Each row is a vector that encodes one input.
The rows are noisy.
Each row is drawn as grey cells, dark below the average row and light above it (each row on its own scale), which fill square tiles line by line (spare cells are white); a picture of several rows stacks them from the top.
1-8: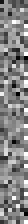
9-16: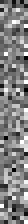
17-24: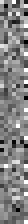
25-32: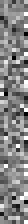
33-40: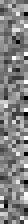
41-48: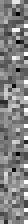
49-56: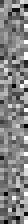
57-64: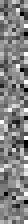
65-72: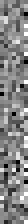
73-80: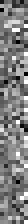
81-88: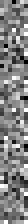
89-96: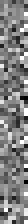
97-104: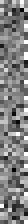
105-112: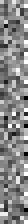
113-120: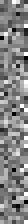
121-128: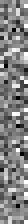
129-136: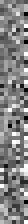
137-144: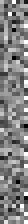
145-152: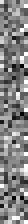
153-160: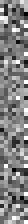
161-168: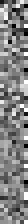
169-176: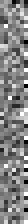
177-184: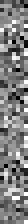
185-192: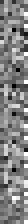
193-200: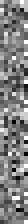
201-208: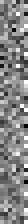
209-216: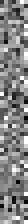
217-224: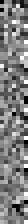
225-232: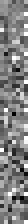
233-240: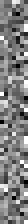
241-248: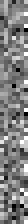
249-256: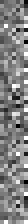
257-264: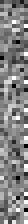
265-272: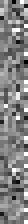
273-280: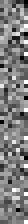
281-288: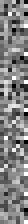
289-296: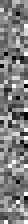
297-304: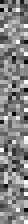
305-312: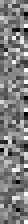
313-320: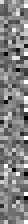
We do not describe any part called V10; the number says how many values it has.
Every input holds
a node of a 12-node tree, together with either a node of a 12-node tree and a value of V10, or a node of a 13-node tree and a true/false value.
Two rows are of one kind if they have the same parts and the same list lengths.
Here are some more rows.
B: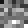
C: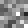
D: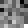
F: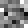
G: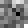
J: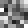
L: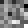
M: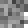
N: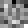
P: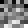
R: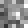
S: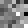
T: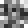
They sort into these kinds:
B, D, L, M, N, P
C, F, G, J, R, S, T

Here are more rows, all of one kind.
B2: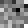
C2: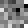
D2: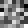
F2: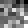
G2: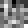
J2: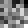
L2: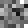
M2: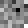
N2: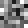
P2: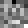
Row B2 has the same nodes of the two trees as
C2 and M2.
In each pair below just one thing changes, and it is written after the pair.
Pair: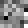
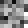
the value of V10
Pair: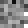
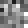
the value of V10
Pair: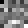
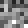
the node of one of the two trees
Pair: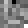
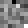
the value of V10
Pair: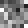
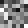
the value of V10
